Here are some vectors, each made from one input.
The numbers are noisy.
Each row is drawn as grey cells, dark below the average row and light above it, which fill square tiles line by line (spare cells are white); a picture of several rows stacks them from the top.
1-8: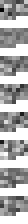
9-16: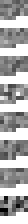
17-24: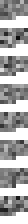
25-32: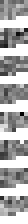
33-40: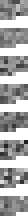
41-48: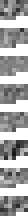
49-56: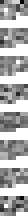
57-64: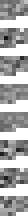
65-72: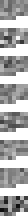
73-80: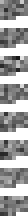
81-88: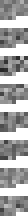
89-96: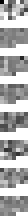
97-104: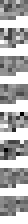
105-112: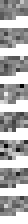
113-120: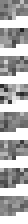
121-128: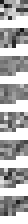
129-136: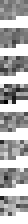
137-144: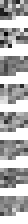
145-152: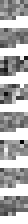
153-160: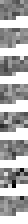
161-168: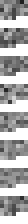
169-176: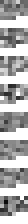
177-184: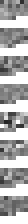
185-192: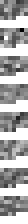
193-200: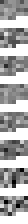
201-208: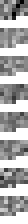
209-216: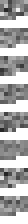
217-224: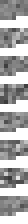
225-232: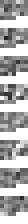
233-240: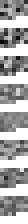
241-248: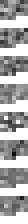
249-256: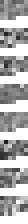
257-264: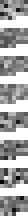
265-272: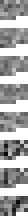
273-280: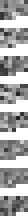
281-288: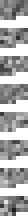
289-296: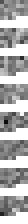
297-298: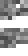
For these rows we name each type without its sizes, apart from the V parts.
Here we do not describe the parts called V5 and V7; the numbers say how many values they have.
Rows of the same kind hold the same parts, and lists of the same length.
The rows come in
5 kinds.
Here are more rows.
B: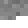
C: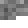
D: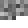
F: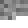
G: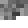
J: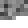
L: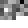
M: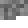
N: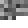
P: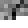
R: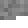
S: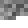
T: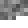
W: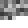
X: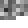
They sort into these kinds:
B, F, M, T
C, G, X
D, L, P, R, S
J, W
N

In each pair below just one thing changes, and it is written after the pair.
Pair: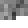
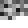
the place on the line
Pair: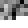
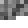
the true/false value
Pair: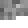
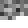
the place on the line
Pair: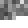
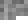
the true/false value
